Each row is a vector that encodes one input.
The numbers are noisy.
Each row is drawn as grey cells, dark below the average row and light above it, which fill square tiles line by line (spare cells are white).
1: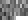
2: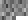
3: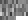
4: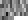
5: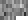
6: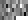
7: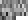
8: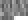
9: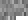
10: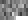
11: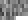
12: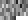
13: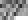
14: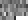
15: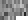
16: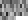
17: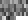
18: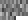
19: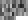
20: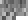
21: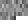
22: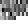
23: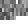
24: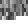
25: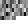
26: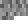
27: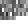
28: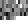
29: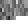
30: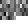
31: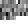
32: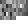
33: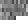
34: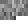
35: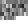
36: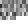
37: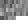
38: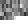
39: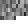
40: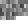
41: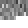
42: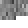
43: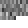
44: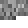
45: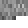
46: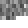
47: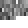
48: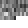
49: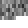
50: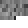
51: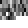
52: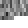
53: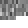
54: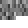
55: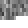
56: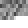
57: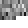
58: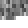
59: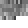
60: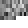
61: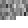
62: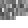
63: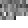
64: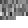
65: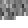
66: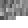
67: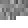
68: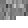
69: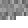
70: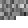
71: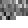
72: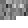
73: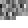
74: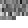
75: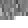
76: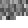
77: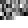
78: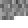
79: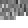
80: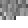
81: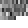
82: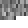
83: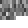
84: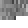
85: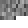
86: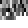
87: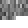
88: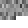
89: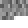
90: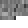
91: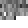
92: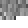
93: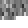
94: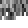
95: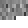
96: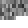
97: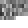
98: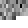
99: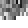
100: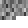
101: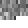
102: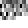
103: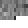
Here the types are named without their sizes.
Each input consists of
either a point on a line, or a node of a tree.
